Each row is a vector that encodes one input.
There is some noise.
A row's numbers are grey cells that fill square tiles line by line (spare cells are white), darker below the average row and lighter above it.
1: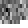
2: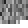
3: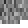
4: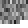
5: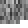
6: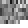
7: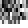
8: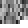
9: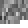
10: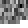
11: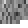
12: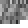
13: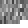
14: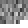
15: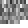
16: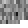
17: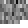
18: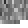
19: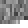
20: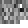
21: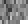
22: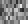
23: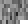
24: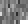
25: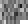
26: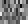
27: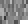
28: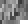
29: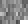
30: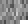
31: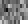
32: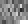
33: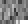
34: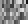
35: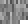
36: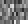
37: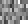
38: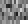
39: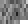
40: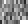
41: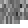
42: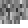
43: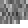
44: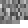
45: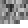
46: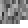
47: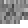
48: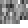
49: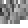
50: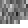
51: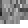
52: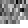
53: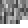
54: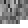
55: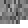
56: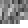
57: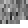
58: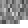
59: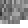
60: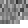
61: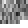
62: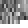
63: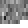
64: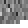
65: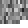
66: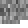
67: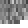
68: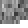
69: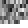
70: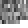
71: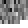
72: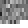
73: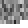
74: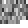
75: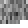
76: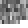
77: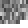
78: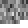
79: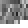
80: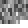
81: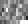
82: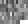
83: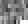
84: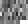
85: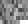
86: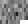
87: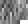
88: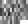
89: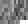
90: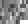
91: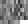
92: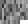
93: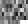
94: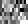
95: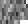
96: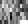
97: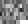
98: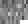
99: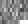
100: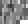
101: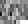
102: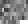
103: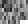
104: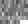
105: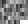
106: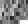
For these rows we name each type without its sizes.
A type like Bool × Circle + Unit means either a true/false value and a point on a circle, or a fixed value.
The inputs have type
(Circle + Line) × (Circle + Unit).
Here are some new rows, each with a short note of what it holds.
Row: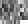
a point on a circle and a point on a line
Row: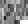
a point on each of two circles
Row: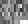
a point on each of two circles
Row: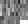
a point on a circle
